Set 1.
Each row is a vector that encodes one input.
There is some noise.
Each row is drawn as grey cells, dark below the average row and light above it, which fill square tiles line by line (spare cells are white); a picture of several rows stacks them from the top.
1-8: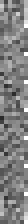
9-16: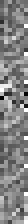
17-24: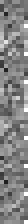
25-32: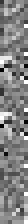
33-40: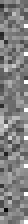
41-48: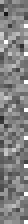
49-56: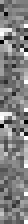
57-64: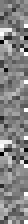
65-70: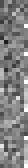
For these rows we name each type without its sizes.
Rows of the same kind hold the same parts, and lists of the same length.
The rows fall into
3 kinds.
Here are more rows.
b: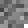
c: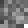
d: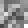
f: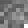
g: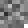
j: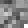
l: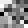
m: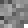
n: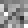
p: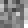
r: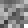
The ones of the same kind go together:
b, c, f, g, p
d, j, m, n, r
l

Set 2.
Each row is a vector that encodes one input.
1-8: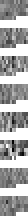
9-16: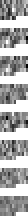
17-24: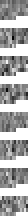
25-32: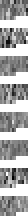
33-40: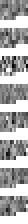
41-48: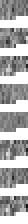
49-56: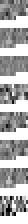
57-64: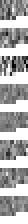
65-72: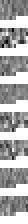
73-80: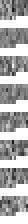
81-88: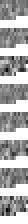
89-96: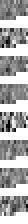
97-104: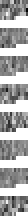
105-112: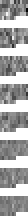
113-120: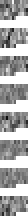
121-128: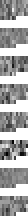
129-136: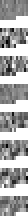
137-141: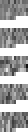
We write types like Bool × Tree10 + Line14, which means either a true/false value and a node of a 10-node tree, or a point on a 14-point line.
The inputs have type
Bool × Circle9 + Unit.
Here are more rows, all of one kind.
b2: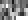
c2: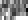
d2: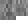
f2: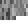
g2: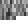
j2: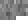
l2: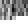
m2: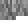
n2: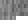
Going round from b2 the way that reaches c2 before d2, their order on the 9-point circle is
b2, f2, c2, j2, d2, l2, n2, m2, g2.
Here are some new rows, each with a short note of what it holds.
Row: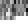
a point on a 9-point circle and a true/false value
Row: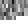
a fixed value
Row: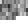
a fixed value
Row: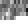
a point on a 9-point circle and a true/false value
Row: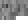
a point on a 9-point circle and a true/false value
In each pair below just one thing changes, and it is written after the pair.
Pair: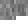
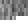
the place on the 9-point circle
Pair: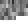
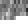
the place on the 9-point circle
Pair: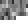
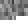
the true/false value
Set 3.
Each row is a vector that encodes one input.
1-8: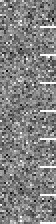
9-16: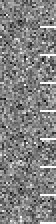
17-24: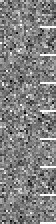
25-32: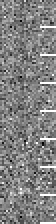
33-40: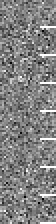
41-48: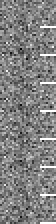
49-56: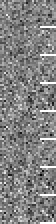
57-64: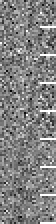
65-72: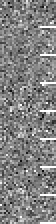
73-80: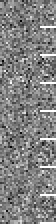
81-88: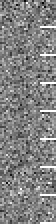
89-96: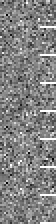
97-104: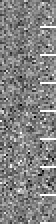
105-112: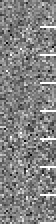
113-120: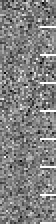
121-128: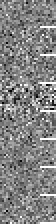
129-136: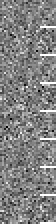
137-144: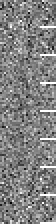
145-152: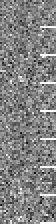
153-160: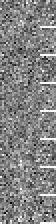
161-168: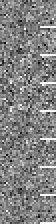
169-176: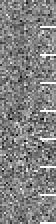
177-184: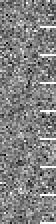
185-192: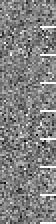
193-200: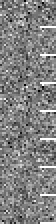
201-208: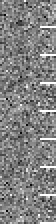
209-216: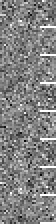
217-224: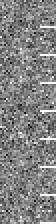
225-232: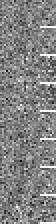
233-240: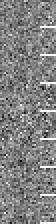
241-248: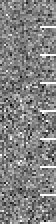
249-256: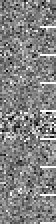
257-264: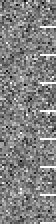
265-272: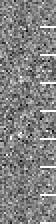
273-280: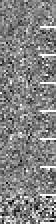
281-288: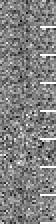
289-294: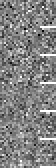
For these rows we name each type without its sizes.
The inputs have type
List(Circle).
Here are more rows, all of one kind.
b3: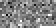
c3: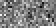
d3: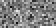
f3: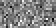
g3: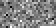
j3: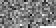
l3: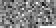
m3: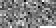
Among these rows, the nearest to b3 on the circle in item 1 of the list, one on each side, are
g3 and l3.
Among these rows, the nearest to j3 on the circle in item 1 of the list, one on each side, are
l3 and m3.
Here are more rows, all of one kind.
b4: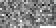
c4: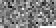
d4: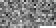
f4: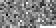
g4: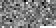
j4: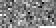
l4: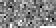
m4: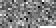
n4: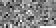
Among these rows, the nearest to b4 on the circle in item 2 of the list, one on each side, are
d4 and l4.
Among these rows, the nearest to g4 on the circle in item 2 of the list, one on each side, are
f4 and m4.
